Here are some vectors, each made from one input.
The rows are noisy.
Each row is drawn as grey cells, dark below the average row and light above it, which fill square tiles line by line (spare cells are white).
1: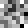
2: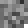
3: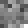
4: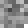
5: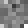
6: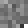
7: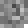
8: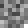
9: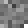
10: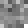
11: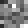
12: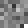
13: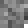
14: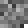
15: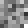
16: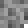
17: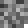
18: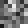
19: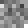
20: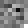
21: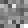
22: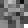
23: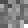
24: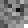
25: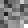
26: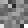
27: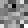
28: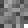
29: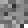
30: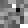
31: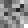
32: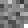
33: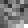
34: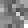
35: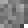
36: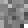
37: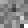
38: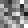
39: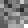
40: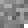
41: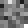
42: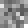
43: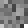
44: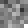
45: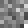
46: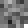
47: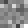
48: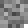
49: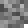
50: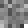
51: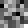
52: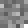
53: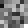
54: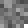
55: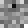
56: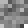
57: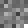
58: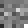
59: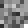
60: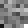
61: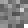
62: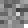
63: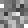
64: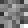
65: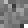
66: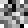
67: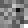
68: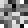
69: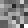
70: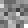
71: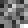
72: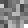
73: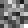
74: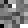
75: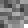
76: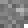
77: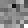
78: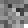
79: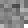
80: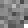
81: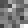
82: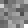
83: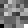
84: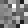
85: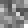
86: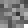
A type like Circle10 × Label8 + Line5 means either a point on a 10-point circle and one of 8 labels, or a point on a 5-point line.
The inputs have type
(Line7 + Tree8) × Tree8.
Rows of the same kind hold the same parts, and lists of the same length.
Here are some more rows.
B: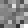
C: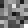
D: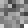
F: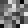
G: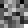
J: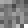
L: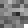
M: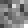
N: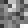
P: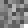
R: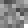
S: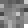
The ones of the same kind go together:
B, F, M, N, P, R, S
C, D, G, J, L

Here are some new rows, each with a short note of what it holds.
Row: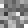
a point on a 7-point line and a node of an 8-node tree
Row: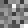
a point on a 7-point line and a node of an 8-node tree
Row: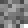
a point on a 7-point line and a node of an 8-node tree
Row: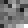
a point on a 7-point line and a node of an 8-node tree
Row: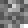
a point on a 7-point line and a node of an 8-node tree
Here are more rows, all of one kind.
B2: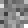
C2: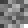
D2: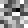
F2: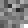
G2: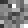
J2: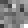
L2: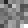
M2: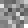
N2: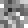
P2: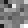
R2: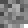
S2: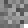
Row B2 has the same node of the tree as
F2, L2 and S2.
